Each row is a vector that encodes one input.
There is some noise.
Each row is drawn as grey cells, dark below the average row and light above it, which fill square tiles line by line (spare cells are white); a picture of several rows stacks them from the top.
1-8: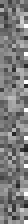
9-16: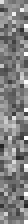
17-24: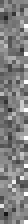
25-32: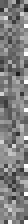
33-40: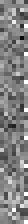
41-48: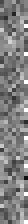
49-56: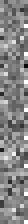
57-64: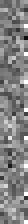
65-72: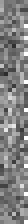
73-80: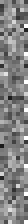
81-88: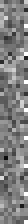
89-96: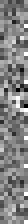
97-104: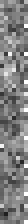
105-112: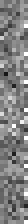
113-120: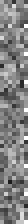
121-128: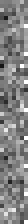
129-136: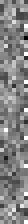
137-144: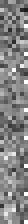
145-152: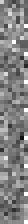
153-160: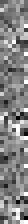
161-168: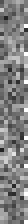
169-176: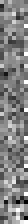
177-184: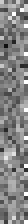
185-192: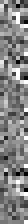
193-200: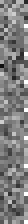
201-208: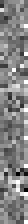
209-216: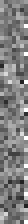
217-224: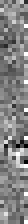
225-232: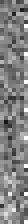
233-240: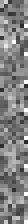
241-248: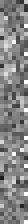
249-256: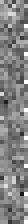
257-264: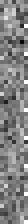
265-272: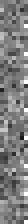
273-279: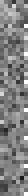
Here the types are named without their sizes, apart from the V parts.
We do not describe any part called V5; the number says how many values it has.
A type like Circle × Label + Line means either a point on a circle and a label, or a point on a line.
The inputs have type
List(Bool × (Line + V5)).
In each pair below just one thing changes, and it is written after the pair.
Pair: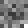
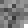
the place on the line in item 1 of the list
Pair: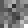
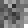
the true/false value in item 2 of the list
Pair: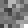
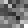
the place on the line in item 1 of the list
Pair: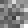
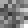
the place on the line in item 2 of the list
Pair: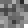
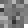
the place on the line in item 1 of the list
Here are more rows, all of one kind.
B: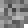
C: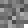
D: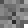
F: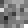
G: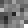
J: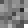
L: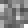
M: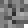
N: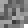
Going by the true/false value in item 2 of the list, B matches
G and L.
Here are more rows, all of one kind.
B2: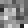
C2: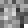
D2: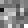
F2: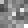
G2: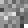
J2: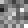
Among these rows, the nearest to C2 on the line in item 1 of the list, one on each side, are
B2 and J2.
